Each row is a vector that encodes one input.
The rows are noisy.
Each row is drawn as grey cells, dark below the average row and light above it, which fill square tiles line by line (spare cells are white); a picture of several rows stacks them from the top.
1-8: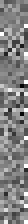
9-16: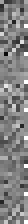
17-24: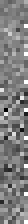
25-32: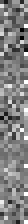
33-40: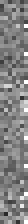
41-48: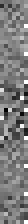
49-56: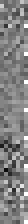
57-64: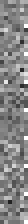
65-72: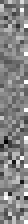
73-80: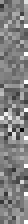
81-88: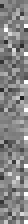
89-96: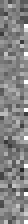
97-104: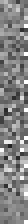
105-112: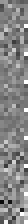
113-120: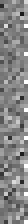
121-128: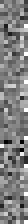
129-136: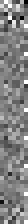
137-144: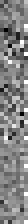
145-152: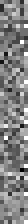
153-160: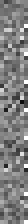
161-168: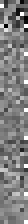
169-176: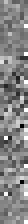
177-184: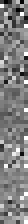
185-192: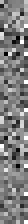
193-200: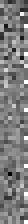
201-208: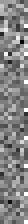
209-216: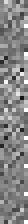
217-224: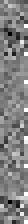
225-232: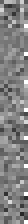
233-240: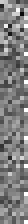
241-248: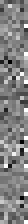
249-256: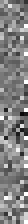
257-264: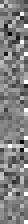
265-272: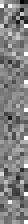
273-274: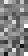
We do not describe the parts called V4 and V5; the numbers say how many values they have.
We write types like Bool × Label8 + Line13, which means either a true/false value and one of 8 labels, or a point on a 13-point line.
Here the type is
(Circle17 + Line10) × V5 + V4.
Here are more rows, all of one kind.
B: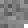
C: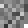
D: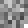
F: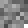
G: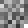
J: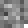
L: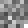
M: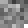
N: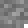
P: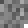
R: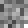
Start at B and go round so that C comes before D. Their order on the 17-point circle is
B, F, M, P, R, C, G, D, N, J, L.
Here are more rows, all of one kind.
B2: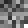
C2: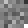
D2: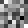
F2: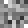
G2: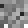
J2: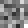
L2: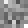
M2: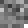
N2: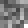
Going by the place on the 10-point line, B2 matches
D2, F2 and M2.
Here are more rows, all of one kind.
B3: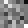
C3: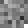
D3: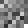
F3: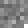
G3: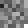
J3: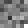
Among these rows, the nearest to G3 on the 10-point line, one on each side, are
C3 and F3.
